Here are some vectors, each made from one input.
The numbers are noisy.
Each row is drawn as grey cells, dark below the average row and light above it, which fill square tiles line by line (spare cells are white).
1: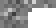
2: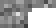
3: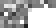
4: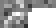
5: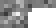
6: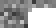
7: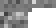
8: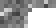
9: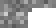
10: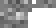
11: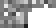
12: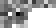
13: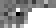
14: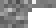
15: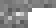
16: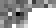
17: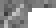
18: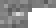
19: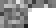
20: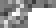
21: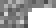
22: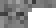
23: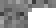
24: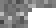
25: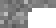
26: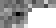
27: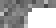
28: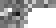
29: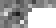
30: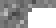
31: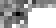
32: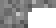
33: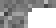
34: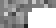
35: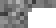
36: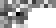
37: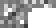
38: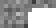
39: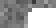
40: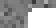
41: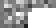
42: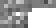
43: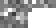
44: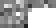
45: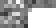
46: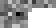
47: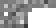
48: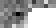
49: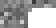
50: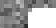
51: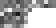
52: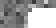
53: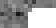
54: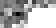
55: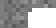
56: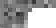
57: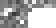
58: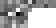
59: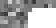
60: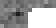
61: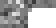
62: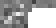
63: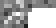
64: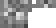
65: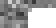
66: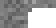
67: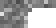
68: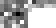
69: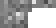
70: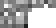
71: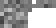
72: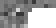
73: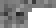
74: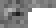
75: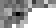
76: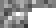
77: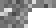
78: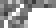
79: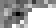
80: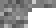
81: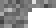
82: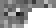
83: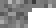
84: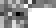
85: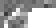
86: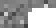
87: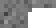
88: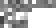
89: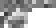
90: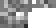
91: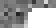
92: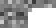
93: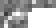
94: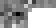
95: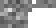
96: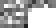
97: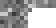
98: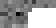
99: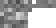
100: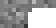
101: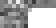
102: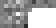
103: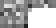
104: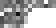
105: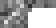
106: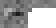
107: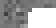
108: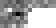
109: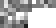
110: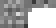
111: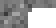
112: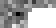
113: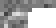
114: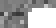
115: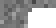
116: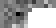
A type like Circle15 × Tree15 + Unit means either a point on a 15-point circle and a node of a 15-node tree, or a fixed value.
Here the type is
Bool × Bool × Bool × Bool + Unit.
